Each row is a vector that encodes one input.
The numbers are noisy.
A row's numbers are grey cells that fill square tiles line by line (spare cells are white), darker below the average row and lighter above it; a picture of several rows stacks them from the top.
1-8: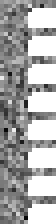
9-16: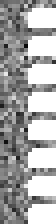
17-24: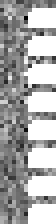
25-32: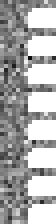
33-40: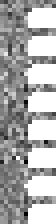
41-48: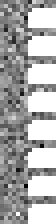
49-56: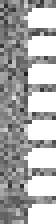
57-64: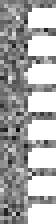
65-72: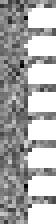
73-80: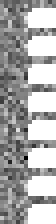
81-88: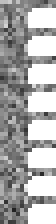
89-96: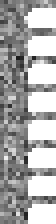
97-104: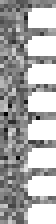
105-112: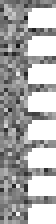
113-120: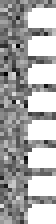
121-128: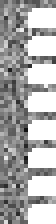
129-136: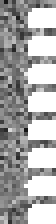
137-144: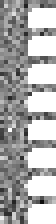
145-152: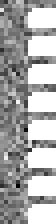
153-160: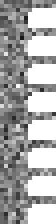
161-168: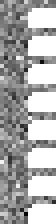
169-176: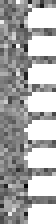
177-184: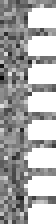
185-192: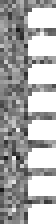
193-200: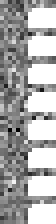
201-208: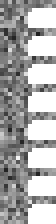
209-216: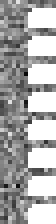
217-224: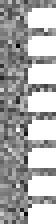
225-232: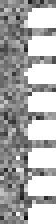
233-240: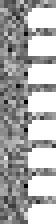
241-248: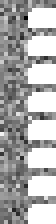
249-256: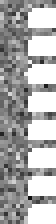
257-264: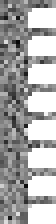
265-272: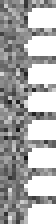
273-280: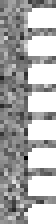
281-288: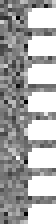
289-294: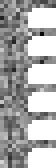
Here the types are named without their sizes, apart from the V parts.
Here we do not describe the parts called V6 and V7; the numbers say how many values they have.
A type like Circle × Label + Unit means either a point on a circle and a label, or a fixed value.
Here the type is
(Line + V6) × (Line + V7).
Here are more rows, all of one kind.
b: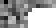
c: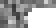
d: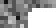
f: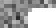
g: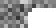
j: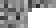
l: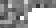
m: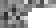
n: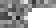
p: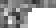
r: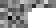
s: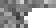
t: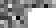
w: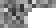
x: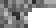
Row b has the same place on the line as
d, j, l and t.
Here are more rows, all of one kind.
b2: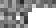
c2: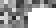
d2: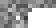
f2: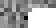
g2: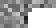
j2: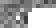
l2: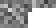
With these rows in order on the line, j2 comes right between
b2 and d2.
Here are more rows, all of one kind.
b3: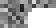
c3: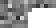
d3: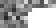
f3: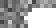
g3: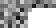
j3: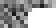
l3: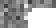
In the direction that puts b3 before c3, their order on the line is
b3, l3, f3, d3, j3, c3, g3.
